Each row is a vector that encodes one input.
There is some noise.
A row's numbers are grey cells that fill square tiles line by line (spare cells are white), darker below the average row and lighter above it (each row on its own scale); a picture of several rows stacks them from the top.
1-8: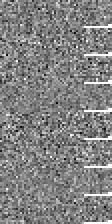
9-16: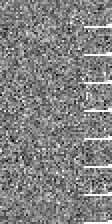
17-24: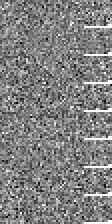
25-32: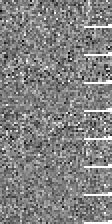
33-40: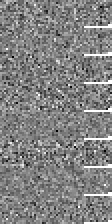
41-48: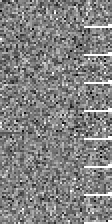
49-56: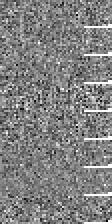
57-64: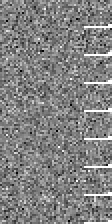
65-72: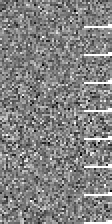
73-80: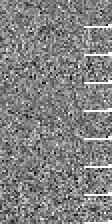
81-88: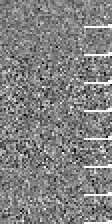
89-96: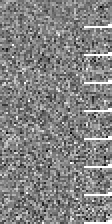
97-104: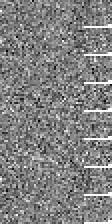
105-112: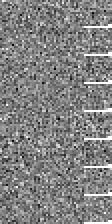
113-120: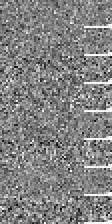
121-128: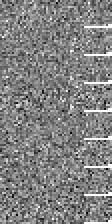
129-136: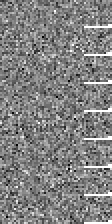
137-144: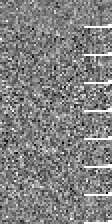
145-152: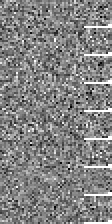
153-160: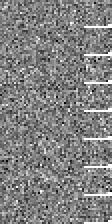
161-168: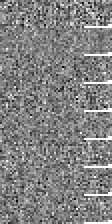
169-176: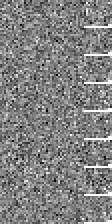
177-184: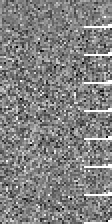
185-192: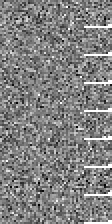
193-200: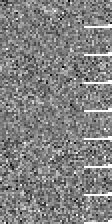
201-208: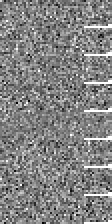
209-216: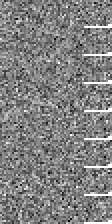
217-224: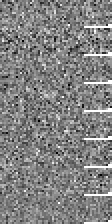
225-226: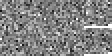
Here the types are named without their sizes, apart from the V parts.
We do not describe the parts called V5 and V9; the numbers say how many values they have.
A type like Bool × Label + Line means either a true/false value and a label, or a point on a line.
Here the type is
(Bool × Line + V5) × V9.
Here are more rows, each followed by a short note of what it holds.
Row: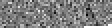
a value of V5 and a value of V9
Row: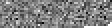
a point on a line, a true/false value and a value of V9
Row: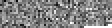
a point on a line, a true/false value and a value of V9
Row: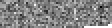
a point on a line, a true/false value and a value of V9
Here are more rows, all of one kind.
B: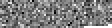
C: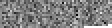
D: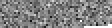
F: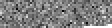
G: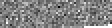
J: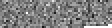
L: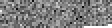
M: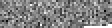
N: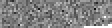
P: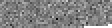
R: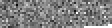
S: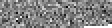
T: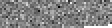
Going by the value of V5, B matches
G, P, R and T.
